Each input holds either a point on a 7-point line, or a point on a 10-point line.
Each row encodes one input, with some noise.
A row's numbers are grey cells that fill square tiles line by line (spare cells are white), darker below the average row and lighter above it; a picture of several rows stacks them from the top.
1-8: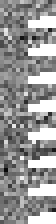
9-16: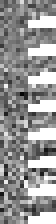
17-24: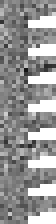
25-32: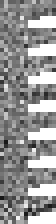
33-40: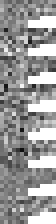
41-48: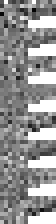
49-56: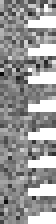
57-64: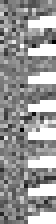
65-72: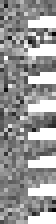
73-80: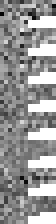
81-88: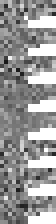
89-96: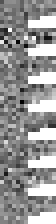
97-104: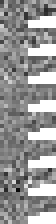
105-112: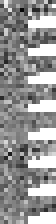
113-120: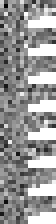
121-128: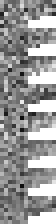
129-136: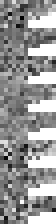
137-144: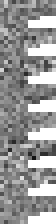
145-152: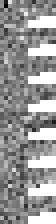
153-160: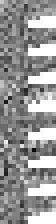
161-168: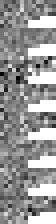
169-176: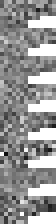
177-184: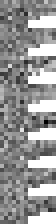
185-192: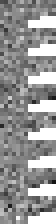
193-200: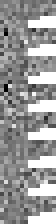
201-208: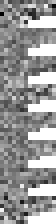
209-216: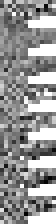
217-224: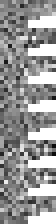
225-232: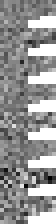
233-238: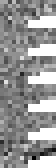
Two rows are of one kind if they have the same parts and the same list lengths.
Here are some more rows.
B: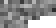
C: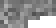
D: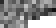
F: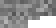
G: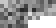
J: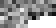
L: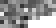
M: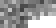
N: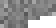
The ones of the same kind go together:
B, C, D, F, G, L, M, N
J

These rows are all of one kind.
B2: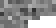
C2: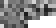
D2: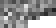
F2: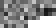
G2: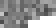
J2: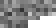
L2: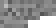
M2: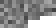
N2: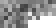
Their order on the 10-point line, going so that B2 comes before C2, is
J2, M2, B2, C2, G2, L2, F2, D2, N2.
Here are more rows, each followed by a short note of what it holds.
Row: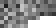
a point on a 7-point line
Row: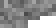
a point on a 10-point line
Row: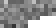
a point on a 10-point line
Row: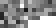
a point on a 7-point line
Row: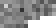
a point on a 10-point line
